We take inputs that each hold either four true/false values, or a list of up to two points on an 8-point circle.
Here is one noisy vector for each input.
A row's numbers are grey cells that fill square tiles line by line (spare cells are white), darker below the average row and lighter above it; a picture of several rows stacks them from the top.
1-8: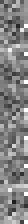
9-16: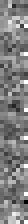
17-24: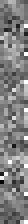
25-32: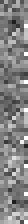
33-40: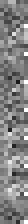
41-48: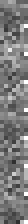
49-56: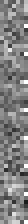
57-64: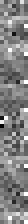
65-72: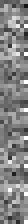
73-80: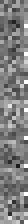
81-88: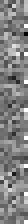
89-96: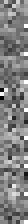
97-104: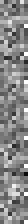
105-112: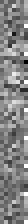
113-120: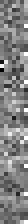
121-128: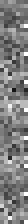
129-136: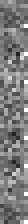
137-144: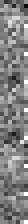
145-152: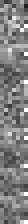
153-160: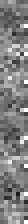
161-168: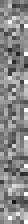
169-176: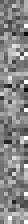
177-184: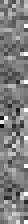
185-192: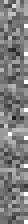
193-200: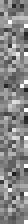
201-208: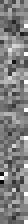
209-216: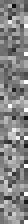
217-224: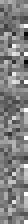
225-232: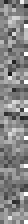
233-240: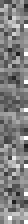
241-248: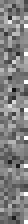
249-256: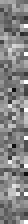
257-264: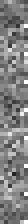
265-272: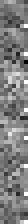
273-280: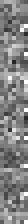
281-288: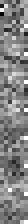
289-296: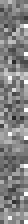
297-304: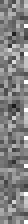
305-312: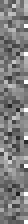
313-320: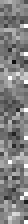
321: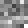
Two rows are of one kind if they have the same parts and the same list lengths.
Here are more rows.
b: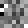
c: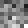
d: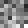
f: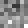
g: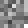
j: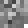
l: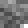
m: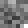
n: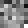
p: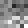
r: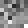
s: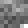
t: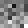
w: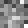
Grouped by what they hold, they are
b
c, d, n, w
f, p, r, t
g, j, l, m, s

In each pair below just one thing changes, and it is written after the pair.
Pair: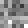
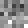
the place on the 8-point circle in item 2 of the list
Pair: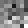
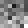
the place on the 8-point circle in item 2 of the list
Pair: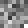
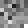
the place on the 8-point circle in item 2 of the list
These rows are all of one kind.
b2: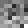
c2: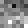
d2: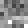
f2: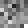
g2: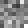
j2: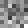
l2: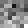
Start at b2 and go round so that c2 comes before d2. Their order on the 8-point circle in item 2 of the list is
b2, j2, g2, l2, f2, c2, d2.
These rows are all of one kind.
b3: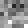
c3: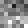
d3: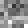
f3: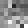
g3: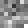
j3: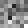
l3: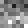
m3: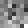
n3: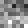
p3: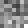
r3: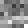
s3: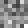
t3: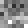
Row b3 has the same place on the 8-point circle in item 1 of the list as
d3, r3 and t3.
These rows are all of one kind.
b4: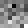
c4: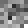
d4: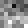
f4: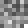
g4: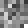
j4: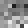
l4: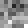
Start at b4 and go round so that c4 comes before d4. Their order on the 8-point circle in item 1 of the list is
b4, c4, g4, f4, l4, d4, j4.
